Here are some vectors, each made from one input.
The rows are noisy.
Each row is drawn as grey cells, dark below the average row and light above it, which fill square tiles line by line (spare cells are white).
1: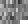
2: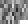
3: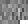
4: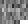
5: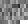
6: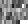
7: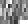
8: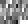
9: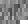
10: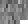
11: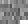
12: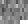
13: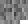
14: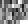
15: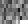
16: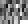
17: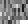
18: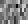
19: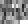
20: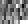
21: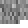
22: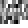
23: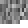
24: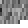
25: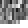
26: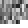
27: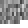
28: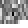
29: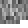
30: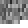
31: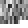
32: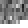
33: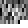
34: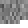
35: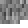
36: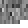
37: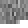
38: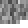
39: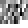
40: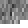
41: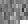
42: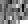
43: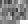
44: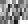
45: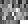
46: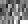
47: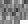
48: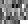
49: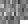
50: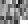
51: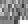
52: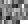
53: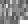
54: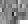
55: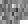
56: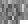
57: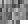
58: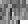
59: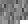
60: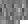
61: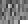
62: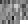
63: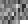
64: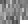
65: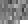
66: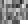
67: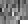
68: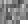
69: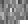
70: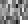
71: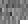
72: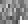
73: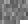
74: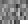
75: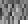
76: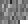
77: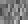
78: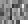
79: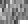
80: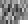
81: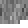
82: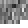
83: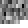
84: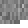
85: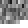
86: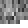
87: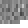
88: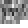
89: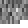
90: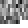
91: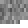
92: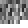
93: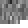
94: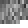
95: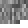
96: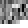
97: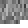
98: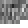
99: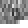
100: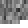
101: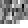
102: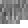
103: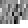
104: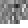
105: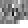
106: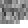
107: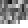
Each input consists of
a point on an 8-point line, together with either a point on a 5-point line, or four true/false values.
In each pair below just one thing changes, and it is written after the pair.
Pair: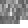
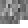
the place on the 8-point line
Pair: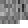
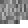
the place on the 5-point line
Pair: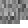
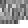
the place on the 5-point line
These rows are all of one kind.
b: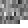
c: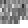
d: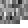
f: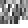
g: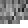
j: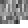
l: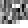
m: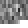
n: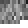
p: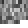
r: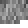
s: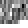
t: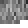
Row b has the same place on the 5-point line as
d and l.
